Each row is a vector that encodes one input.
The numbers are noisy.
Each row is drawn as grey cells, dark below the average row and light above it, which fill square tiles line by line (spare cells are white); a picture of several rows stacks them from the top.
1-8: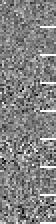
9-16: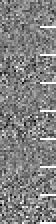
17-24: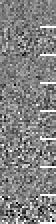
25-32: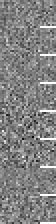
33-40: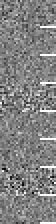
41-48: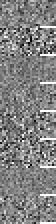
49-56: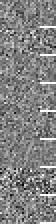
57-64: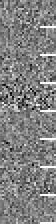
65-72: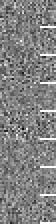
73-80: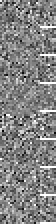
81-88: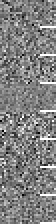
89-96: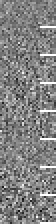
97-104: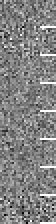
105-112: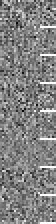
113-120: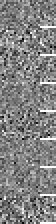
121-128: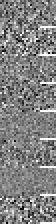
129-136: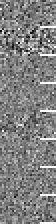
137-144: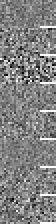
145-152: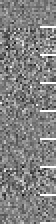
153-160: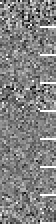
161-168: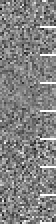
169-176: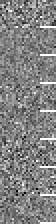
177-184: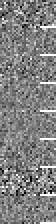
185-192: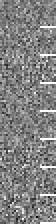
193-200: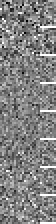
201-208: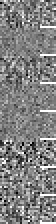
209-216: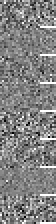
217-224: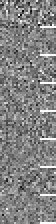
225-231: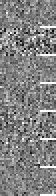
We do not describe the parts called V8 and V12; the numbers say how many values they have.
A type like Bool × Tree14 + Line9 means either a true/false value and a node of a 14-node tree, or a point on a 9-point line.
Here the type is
Bool × (Line11 + V8) × V12 + Line10.
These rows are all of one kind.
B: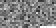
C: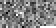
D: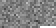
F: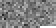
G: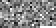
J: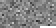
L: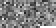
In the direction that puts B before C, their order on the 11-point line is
G, B, C, D, L, F, J.
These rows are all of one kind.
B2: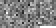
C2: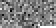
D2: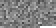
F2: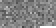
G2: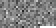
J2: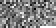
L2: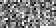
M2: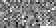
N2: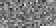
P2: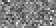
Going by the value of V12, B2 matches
G2, J2 and M2.
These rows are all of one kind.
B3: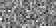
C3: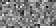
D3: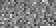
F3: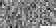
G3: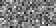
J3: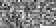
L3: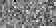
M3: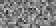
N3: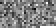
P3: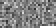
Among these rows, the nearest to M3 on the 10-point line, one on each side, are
C3 and D3.
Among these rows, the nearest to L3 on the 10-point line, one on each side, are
N3 and P3.
